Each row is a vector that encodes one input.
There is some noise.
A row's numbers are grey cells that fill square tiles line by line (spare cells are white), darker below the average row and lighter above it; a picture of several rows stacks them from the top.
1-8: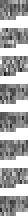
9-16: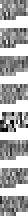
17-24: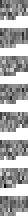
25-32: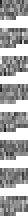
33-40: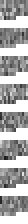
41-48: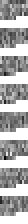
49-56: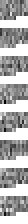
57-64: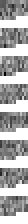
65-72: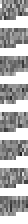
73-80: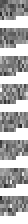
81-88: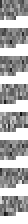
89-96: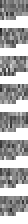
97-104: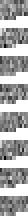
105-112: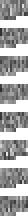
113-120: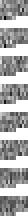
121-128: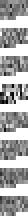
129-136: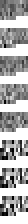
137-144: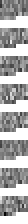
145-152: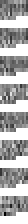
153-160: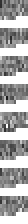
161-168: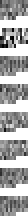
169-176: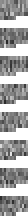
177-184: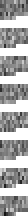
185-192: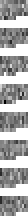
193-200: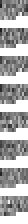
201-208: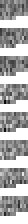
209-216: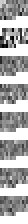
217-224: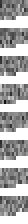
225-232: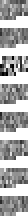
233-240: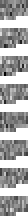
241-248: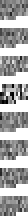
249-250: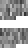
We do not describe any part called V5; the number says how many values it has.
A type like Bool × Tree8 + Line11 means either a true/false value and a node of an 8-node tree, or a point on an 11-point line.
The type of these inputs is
List2(Bool × V5).
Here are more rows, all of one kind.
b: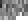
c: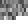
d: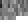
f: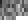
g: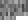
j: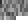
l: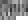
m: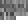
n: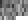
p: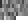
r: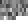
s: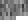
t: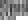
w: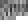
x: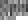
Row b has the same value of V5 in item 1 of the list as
l, t, w and x.
